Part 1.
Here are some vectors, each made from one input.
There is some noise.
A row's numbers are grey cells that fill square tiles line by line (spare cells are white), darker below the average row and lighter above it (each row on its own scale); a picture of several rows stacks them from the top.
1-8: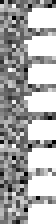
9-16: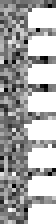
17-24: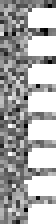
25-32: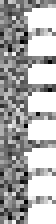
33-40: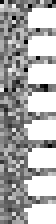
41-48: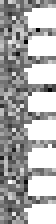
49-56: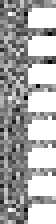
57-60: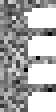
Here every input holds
a point on an 8-point circle.
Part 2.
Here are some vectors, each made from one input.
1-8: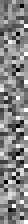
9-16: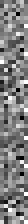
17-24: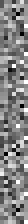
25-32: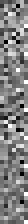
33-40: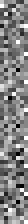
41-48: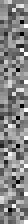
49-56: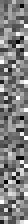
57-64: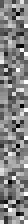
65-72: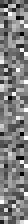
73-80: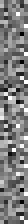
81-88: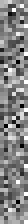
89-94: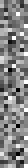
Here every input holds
a point on an 18-point circle.
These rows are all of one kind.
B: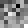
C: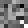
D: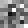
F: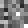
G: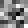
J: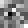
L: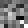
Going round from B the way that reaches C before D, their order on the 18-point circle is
B, L, C, F, J, D, G.
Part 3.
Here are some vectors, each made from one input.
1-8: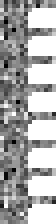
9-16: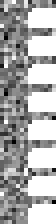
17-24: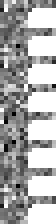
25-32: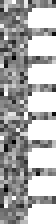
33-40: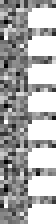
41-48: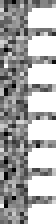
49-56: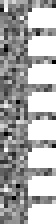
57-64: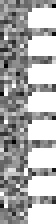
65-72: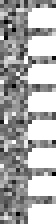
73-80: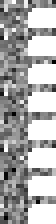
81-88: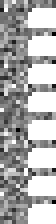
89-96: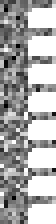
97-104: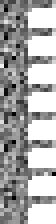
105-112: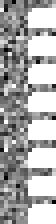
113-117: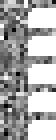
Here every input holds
a point on a 13-point line.
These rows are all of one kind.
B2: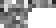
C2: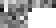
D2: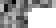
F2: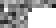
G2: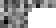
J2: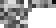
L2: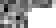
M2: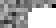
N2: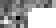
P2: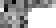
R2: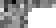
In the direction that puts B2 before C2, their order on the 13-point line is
J2, B2, C2, F2, M2, G2, R2, P2, D2, L2, N2.
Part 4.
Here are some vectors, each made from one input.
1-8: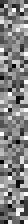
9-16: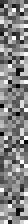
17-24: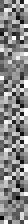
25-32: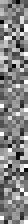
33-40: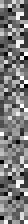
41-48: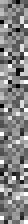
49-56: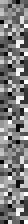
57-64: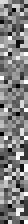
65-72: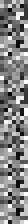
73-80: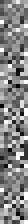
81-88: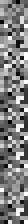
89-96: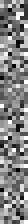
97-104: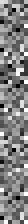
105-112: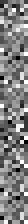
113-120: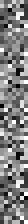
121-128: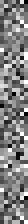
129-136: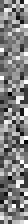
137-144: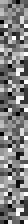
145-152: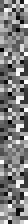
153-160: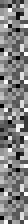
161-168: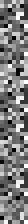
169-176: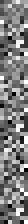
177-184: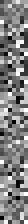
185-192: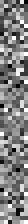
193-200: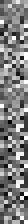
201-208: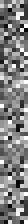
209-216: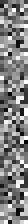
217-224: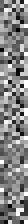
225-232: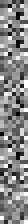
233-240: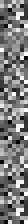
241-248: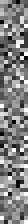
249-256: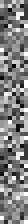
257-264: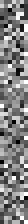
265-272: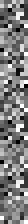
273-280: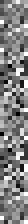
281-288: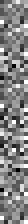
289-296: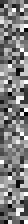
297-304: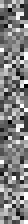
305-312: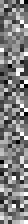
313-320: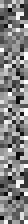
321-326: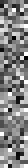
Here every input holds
three true/false values.
